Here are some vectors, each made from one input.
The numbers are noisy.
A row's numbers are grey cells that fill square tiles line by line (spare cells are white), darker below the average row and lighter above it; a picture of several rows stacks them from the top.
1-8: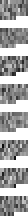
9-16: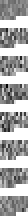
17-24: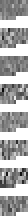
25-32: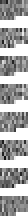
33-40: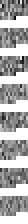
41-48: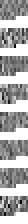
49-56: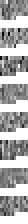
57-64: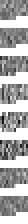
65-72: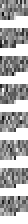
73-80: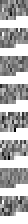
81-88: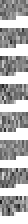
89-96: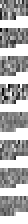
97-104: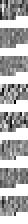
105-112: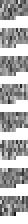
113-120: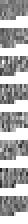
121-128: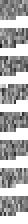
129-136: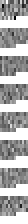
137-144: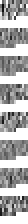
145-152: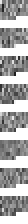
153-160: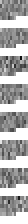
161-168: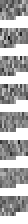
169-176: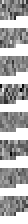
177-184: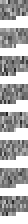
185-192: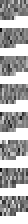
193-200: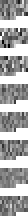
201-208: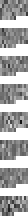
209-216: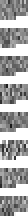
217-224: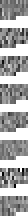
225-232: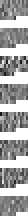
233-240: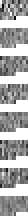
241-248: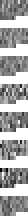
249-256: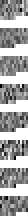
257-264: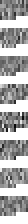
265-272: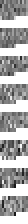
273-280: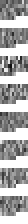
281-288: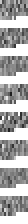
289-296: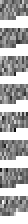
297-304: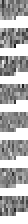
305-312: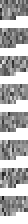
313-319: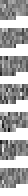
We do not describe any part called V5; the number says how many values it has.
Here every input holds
either a point on a 16-point circle and a value of V5, or one of 6 labels.
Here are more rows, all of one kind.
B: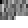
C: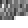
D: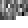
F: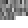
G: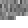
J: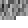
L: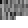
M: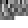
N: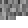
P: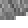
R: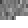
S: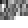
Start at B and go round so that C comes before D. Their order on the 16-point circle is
B, R, G, J, P, C, L, S, N, M, D, F.
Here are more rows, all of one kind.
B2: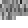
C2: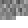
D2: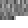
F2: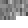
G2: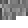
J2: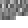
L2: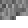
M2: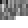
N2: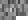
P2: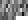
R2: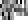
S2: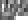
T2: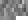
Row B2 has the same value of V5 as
F2, J2, R2 and S2.
